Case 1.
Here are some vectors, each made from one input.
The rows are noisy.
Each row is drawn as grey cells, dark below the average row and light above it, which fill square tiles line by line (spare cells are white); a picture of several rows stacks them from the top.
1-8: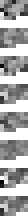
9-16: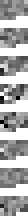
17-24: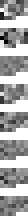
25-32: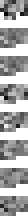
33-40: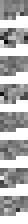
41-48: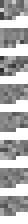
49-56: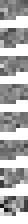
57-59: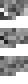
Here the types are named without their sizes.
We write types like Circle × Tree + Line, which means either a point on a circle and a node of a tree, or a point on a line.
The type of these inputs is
Label.
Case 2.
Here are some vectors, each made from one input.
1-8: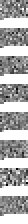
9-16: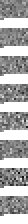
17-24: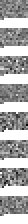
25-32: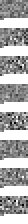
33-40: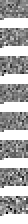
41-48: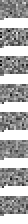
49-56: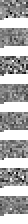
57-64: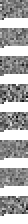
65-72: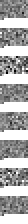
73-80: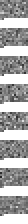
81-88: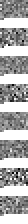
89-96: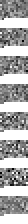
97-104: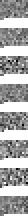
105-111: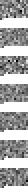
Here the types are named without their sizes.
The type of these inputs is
Bool × Bool × Bool × Bool × Bool.
